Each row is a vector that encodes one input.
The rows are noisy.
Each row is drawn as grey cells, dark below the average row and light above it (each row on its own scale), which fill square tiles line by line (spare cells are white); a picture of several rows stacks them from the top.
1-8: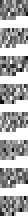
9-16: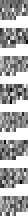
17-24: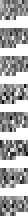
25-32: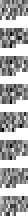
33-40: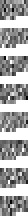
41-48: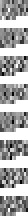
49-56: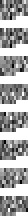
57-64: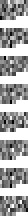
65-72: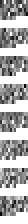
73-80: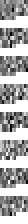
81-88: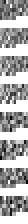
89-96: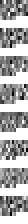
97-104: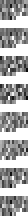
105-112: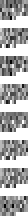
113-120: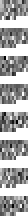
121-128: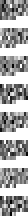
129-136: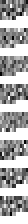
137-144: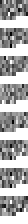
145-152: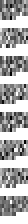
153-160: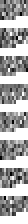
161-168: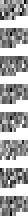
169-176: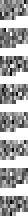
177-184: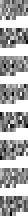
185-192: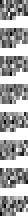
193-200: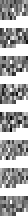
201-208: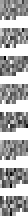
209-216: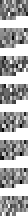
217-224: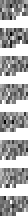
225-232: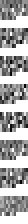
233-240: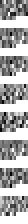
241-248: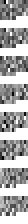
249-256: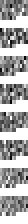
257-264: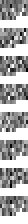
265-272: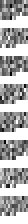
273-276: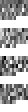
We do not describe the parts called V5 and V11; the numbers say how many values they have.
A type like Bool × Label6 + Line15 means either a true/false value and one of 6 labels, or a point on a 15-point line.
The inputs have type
Bool × V5 + Line10 + V11.
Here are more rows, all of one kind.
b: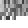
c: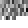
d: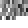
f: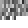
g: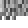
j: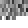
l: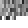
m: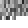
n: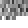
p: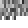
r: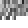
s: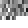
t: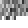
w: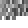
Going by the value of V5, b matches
d, g, m and s.
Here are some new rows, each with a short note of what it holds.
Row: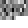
a value of V11
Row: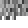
a true/false value and a value of V5
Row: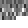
a point on a 10-point line
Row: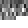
a point on a 10-point line
